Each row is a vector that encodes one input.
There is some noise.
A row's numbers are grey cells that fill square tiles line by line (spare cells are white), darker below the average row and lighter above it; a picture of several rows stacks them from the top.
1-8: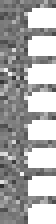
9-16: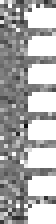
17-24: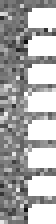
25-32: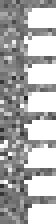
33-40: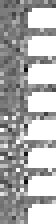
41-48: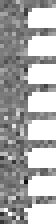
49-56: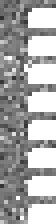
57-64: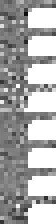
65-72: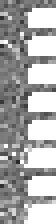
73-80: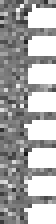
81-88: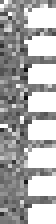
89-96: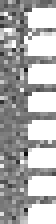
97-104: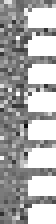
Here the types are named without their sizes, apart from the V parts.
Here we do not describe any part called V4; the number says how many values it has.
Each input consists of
a list of items, each a true/false value and a value of V4.
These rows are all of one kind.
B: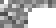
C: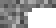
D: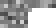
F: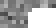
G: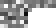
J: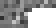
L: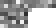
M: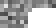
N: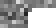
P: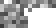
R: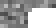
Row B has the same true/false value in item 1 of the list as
G and N.
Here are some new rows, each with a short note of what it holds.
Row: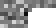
a list of one item
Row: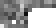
a list of one item
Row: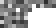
the empty list
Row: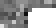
a list of one item
